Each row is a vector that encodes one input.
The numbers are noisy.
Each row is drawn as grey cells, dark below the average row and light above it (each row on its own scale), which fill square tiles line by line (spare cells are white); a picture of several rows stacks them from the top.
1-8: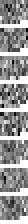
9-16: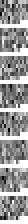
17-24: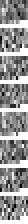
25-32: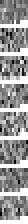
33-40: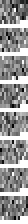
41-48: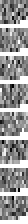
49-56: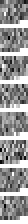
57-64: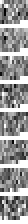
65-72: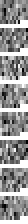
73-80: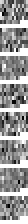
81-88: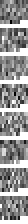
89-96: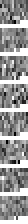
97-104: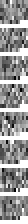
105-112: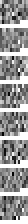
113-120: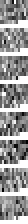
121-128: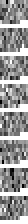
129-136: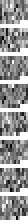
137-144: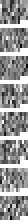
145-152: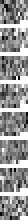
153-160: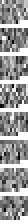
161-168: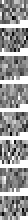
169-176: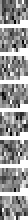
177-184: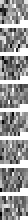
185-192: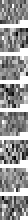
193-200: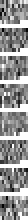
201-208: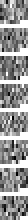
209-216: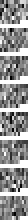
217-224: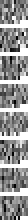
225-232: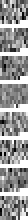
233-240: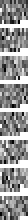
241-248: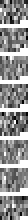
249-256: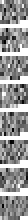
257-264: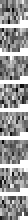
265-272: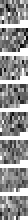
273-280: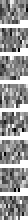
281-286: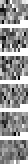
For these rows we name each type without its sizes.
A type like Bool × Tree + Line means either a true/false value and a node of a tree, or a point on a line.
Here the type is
(Bool × Bool × Bool × Bool + Label) × (Tree + Unit).
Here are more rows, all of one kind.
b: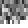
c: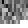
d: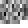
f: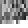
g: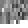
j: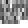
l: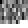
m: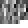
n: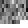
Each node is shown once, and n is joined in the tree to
f and m.
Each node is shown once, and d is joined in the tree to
g and l.
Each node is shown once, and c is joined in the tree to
b.
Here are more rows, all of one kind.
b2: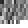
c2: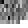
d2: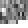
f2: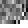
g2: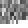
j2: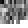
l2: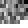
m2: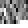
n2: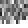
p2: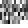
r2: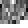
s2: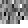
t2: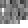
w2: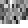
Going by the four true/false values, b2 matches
c2, j2, n2 and s2.
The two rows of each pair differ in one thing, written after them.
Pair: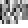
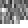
one of the four true/false values
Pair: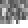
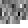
one of the four true/false values
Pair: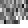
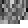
the node of the tree
